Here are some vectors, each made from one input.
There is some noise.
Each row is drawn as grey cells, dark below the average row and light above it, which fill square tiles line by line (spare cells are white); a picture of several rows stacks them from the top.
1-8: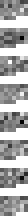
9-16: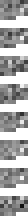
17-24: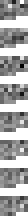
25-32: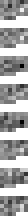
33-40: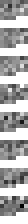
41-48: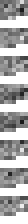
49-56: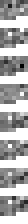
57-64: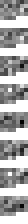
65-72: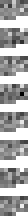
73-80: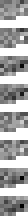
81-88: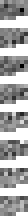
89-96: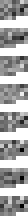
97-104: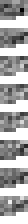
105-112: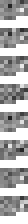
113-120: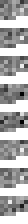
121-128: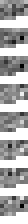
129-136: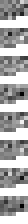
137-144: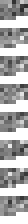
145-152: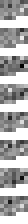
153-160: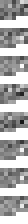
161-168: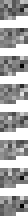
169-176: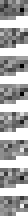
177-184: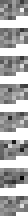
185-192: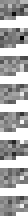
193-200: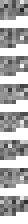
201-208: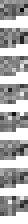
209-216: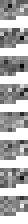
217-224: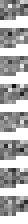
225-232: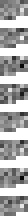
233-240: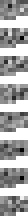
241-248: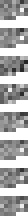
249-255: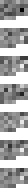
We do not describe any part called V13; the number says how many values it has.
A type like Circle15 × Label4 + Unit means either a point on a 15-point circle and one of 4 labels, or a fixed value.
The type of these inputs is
Bool × (Tree11 + Unit) × V13.
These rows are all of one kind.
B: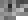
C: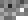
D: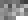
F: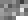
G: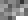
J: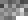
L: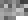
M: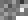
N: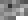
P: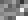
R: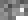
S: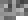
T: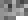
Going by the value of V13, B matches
D, L, S and T.
